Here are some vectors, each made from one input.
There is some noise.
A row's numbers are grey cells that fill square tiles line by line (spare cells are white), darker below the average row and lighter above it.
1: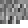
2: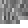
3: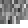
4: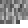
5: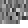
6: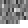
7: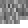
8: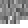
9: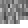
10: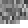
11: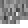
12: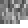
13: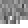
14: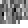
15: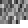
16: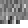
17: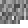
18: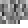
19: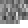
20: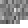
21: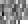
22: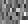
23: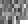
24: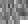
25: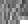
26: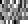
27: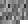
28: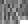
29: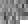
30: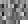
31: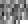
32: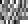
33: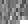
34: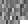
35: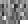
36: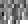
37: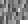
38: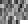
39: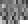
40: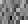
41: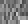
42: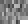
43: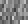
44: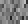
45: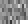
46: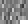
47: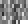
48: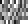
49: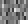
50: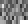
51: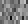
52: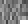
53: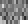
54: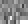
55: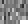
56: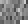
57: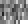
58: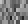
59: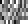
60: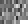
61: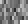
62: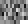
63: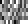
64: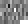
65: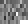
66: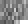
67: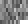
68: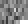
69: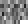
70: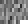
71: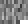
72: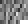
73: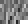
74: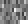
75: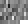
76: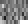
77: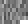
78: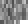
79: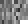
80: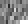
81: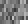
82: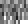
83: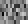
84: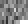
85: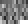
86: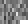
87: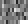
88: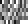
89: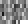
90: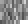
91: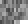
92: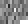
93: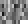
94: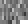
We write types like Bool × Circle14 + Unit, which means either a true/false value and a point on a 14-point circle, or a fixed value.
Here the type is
List3(Line6).
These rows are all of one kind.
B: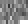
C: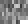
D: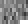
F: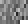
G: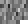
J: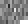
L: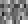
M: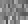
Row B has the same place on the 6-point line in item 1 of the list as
D and M.
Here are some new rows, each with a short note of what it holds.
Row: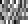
the empty list
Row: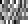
the empty list
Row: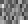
a list of one item
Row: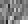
a list of two items
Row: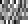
the empty list
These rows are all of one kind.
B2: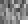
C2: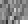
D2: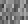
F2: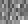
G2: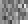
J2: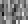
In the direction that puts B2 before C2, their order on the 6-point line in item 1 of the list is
B2, F2, G2, C2, D2, J2.
